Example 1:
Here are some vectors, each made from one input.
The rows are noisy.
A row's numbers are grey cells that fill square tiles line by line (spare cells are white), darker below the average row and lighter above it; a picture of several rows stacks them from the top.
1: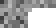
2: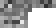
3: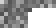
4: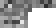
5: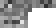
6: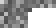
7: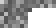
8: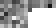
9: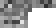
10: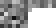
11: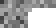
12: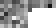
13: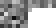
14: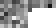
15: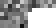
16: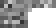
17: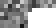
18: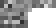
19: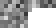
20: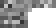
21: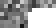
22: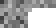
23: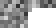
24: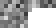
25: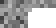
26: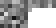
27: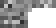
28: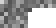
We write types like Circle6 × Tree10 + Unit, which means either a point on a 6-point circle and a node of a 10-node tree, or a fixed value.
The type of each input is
Bool × Bool × Bool.
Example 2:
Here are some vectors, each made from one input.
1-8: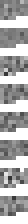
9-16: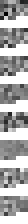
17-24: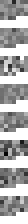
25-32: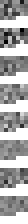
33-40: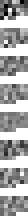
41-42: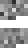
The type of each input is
Line8.
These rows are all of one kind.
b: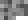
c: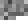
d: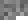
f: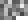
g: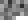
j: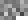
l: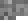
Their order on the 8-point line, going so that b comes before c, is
b, g, d, l, f, c, j.
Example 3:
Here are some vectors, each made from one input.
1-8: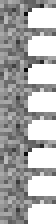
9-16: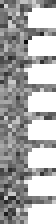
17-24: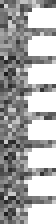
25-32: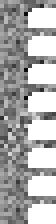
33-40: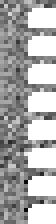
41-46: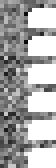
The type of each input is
Line6.
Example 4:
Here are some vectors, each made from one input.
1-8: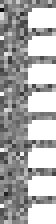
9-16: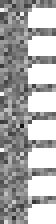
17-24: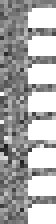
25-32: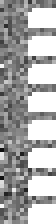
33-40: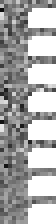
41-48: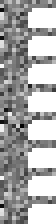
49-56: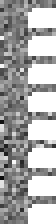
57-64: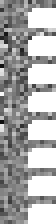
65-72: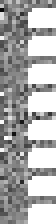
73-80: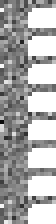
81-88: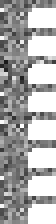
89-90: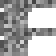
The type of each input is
Line5.
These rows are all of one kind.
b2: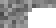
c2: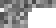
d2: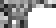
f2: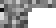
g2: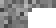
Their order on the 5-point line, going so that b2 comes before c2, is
d2, f2, g2, b2, c2.
